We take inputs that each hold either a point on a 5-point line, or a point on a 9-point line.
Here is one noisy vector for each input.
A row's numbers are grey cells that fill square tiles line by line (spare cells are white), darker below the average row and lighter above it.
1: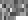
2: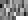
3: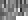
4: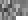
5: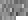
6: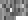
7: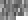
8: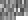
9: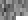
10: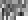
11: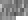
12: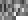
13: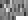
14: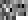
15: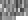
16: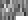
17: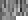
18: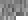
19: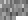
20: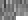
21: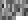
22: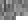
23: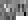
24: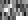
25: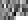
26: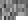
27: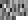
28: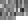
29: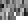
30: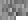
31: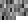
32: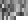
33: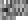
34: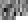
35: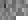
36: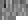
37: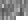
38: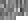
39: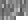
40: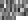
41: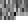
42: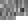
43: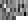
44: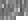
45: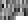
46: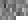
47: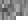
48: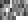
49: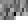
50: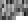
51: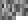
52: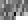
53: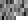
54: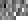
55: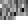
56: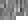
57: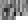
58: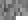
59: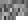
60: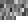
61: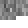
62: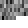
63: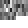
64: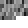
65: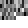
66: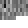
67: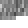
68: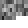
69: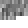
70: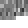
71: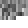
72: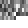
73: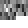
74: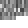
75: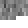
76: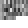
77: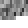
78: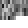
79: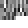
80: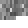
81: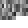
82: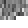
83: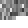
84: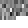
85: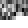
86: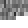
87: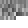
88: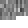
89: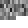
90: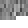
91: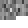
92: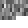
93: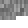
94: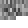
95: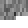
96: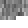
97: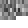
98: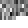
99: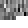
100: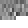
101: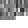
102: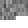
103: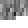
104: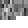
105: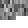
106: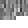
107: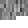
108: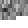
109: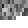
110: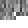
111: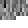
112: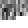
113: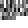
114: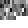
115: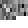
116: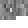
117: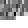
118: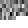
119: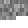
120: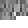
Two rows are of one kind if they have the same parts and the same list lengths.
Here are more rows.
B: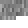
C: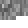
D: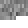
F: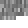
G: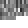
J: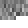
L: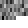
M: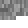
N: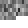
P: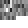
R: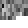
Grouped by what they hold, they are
B, C, D, F, G, J, M, N
L, P, R

